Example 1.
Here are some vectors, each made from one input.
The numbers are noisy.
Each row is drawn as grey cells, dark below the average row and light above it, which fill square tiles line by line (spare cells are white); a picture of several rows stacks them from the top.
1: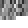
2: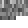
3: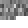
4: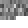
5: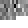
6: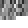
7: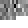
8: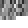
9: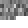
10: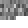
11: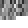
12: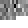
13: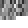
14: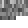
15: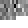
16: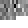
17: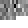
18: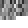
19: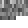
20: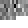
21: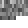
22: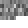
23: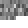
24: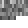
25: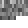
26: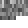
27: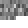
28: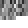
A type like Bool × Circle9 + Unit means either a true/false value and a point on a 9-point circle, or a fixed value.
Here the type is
Line4.
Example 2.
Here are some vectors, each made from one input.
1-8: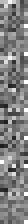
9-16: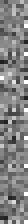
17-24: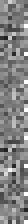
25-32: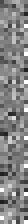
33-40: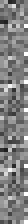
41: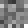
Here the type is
Tree9.
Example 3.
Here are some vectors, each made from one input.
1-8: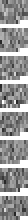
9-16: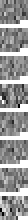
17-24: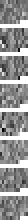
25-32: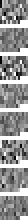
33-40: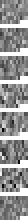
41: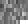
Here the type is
Circle8.
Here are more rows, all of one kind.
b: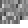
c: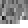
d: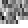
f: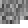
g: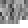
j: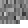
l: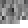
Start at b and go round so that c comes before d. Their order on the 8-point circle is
b, g, l, c, f, j, d.
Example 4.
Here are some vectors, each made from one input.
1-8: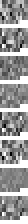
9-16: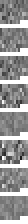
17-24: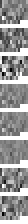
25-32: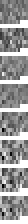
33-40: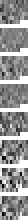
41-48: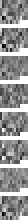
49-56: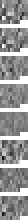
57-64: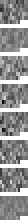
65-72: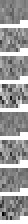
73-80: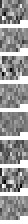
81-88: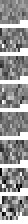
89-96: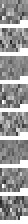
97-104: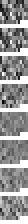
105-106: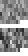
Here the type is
Line11.
